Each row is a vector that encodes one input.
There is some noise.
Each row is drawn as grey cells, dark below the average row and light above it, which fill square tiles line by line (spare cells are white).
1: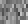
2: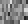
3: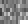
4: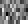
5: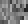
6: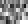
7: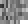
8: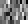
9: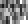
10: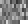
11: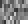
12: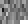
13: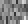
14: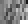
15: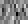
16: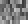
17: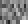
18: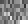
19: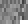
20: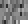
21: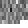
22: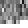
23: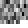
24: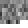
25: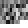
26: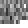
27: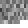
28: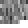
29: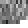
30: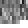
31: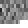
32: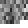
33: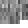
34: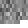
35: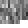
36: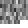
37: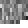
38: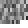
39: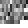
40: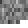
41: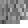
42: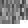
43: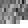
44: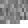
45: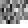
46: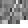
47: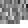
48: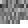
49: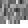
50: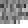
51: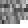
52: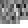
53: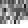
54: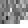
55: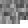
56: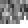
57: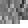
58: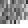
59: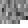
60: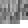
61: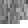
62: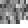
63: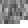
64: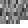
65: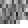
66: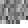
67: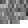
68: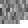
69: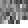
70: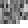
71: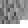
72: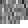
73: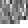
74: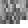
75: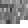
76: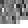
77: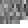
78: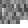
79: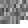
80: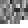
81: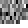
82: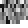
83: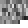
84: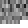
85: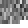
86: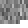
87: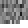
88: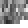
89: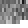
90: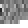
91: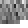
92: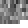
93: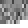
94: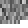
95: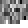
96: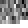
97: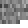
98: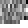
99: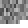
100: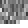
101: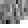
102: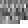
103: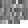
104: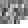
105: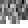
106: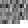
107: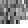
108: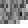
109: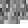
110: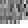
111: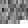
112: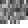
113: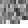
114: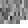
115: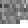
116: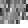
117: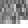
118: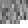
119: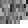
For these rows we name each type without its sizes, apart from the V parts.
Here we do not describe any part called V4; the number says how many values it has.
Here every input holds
a label and a value of V4, together with either a fixed value, or three true/false values.
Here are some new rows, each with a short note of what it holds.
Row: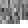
a label and a value of V4
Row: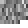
a label and a value of V4
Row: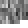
a label and a value of V4
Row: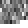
a label, three true/false values and a value of V4
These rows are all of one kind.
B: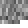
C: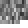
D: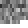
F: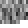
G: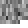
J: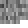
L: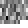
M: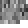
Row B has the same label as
G and L.
